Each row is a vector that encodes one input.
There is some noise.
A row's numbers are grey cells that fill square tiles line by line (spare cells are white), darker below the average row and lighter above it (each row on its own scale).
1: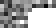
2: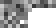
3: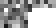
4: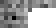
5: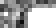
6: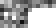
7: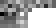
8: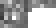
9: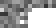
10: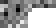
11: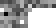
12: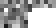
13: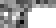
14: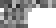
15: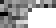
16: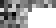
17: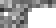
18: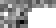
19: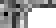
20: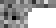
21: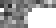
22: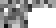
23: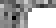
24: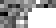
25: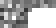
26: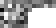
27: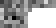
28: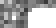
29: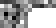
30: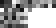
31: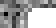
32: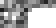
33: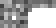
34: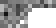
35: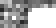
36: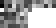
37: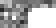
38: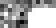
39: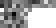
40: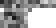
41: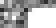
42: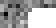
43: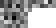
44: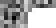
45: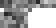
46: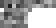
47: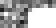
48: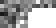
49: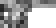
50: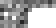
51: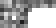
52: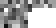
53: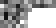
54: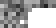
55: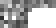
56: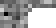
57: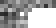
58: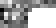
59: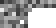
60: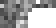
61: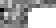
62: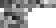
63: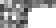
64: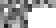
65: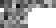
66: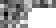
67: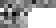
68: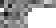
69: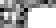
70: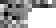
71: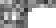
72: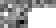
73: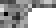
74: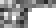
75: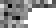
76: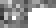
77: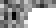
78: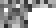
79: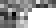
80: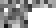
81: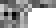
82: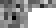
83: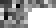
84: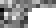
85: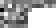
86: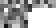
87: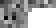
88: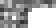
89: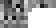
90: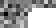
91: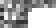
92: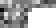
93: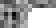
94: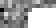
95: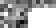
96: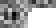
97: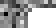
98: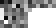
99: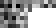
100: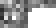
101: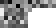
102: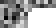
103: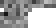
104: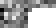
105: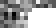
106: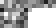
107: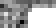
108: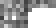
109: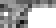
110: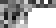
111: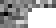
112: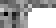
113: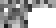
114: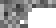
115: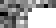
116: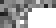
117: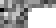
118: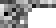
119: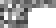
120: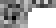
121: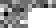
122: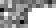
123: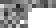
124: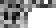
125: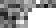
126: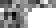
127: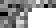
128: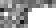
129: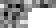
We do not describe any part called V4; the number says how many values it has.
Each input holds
a list of up to two items, each a true/false value and a value of V4.
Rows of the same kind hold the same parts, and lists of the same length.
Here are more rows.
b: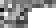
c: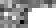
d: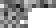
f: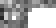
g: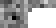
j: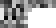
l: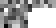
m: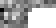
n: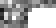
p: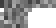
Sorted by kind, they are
b, c, f, m, n
d, g, j, p
l

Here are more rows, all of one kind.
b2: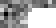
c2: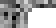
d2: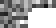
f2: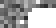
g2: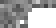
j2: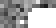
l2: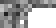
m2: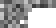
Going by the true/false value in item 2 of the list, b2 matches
c2 and l2.
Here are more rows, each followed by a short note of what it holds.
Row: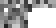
the empty list
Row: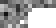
a list of two items
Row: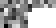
the empty list
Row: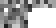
the empty list
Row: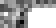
a list of one item
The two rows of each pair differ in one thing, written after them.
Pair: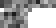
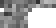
the value of V4 in item 2 of the list
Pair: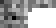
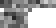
the value of V4 in item 1 of the list
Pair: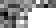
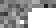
the true/false value in item 2 of the list
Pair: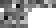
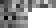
the value of V4 in item 1 of the list
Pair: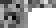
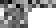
the true/false value in item 2 of the list
